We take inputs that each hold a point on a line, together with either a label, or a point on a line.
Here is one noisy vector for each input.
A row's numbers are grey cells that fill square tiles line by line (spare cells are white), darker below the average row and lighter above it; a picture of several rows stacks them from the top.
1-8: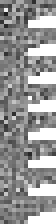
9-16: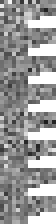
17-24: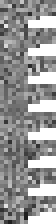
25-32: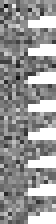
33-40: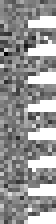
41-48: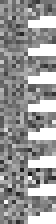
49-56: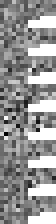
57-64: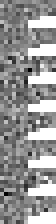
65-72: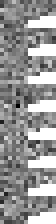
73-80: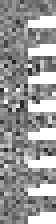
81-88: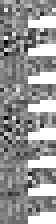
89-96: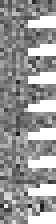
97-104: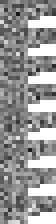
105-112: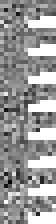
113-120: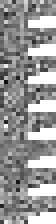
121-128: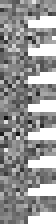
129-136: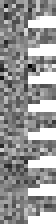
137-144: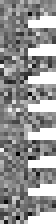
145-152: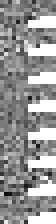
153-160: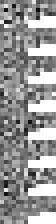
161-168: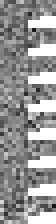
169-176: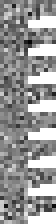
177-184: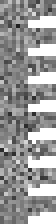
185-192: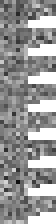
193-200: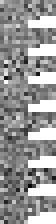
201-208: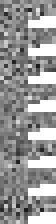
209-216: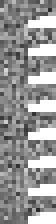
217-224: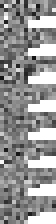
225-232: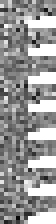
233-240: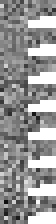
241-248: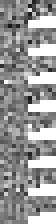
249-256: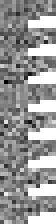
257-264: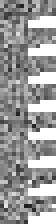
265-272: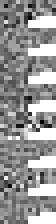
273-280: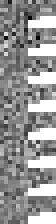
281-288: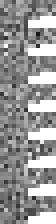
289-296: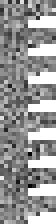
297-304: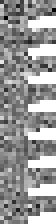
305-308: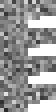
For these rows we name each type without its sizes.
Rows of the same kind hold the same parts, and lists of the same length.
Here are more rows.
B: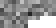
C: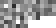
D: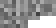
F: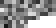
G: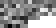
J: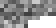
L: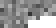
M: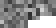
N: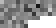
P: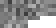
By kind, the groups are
B, C, D, J, L, M
F, G, N, P

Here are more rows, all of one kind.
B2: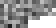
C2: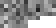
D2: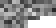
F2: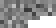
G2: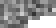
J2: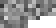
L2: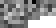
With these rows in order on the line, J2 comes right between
B2 and L2.
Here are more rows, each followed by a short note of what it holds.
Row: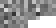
a point on each of two lines
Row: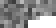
a point on each of two lines
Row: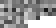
a point on each of two lines
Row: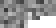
a label and a point on a line
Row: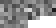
a point on each of two lines
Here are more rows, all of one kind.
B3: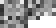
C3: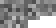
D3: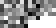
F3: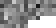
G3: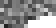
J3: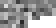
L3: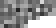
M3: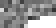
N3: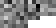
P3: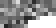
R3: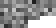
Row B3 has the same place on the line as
D3, F3 and M3.
